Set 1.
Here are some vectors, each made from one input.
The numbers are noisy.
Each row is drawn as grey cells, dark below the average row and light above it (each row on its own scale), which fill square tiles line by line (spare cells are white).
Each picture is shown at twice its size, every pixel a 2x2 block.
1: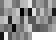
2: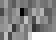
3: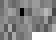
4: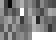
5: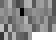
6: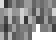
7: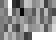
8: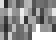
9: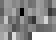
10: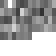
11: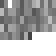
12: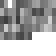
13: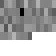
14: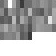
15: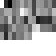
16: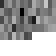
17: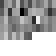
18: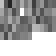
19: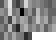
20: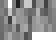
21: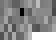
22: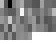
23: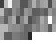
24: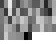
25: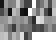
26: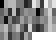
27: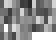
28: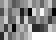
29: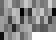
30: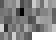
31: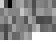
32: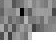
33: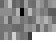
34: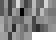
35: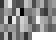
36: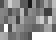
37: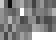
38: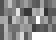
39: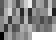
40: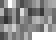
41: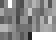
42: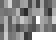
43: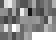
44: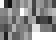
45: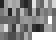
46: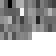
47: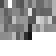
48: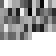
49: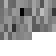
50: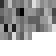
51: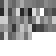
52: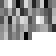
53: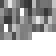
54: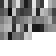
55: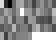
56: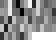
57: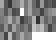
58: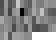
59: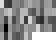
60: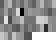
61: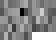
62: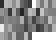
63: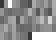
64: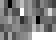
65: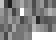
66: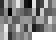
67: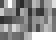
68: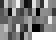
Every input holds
either a point on a 4-point line, or a point on an 8-point line.
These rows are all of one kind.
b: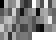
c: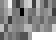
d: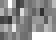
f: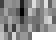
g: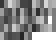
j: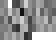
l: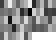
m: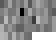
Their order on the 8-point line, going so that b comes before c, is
d, g, b, f, m, j, c, l.
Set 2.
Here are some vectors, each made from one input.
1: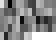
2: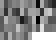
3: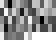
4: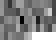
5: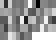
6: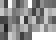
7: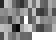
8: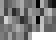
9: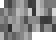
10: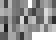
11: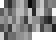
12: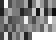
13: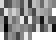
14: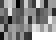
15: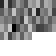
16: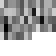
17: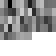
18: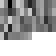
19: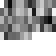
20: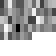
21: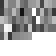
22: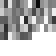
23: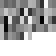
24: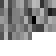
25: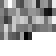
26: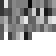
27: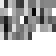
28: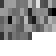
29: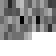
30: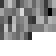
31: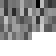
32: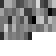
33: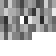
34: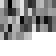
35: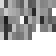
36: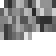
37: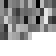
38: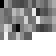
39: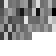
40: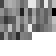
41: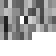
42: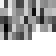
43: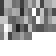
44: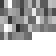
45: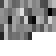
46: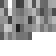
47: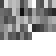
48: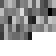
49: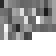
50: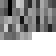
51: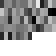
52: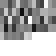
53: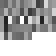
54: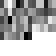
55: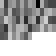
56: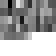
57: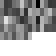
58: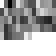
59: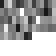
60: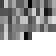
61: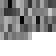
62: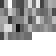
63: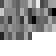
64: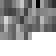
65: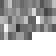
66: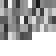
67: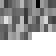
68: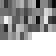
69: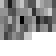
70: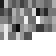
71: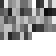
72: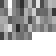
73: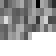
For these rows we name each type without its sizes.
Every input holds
either a point on a circle, or a label.
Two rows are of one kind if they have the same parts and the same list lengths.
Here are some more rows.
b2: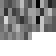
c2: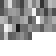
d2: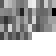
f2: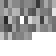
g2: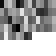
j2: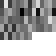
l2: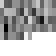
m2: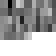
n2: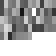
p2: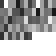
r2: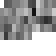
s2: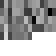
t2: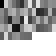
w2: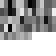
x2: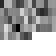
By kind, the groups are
b2, f2, l2, m2, r2, w2
c2, d2, g2, j2, n2, p2, s2, t2, x2

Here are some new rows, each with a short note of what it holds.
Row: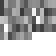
a label
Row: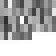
a point on a circle
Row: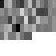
a label
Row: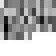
a point on a circle
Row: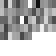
a point on a circle
